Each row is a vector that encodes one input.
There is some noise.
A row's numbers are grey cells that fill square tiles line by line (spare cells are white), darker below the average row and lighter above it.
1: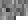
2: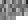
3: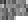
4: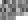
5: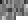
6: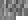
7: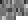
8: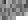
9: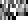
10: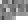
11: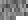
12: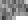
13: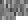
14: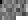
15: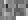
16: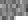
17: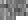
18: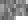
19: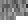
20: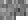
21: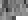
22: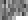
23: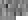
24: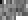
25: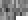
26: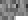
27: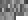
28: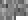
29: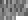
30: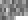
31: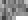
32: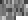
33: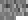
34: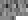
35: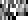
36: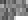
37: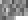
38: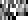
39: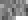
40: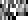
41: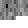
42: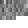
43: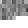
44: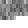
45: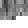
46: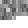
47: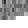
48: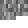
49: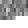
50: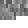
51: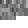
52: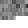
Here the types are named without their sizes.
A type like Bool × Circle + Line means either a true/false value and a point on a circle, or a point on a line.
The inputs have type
Bool × Line × Line + Unit.
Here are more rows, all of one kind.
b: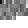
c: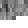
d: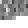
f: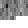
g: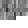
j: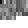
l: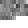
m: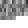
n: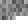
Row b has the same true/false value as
c, f and g.
